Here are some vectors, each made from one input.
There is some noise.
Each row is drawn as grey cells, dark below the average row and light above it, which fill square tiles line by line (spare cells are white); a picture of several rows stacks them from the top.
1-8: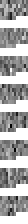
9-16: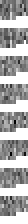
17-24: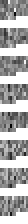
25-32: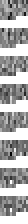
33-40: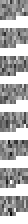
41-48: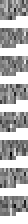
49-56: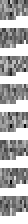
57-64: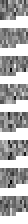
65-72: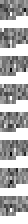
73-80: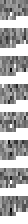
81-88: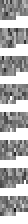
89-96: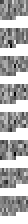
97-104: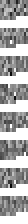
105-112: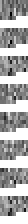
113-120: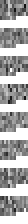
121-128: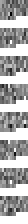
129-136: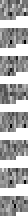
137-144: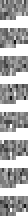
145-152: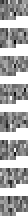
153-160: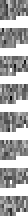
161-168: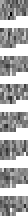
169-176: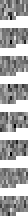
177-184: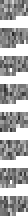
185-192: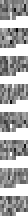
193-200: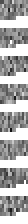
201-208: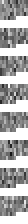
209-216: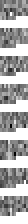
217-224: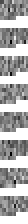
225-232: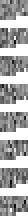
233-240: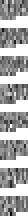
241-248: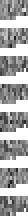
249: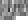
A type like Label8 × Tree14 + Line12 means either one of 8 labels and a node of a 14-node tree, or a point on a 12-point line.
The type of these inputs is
Label11 × Line10.
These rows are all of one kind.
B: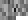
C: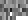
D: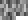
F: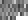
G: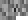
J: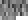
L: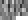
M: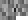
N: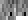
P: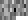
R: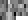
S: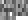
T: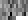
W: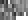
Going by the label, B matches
G, M and T.
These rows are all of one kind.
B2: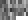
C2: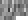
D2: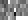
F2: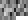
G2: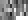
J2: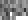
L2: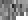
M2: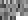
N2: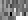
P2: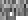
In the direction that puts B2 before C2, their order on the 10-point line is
P2, J2, B2, D2, M2, L2, C2, F2, G2, N2.
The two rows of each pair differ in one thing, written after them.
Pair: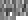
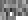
the label
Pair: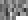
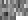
the place on the 10-point line
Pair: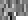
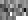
the place on the 10-point line
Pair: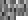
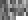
the label
